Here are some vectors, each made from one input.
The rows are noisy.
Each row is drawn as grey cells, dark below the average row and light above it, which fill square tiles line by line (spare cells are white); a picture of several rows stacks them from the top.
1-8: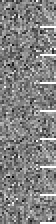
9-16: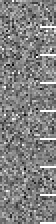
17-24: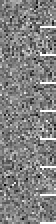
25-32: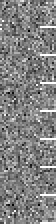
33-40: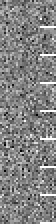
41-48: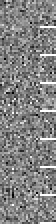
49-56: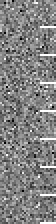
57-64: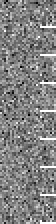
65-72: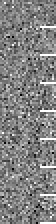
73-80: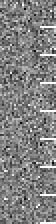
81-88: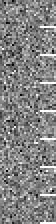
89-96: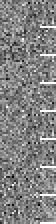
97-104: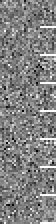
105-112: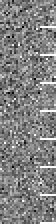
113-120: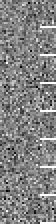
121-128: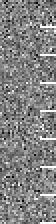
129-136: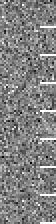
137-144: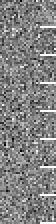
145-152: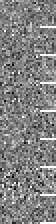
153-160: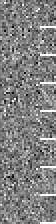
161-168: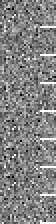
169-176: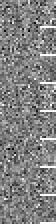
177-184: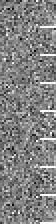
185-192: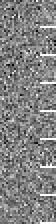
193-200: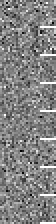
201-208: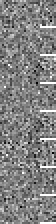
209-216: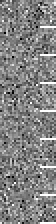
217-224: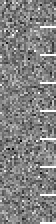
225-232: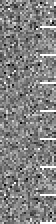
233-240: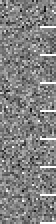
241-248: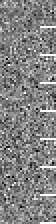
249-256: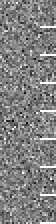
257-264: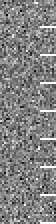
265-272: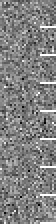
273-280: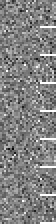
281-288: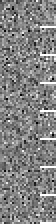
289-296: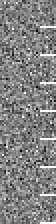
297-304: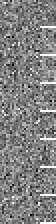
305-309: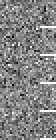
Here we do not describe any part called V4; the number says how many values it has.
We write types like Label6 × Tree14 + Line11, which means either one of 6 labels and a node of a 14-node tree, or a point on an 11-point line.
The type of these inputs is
Line6 × List2(Line12) + Line7 × Line7 + V4 × V4 × V4.
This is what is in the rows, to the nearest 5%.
About 65% of them hold a point on a 6-point line, together with a list of up to two points on a 12-point line. About 20% of them hold a point on each of two 7-point lines. The rest hold three values of V4.
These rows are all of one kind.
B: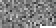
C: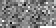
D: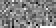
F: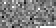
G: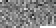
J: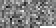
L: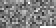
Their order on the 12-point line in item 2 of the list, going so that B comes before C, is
B, G, J, C, F, D, L.
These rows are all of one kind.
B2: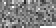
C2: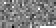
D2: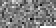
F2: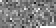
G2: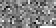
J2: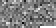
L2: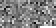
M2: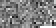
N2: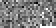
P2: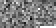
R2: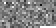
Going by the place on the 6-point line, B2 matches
D2, J2, P2 and R2.
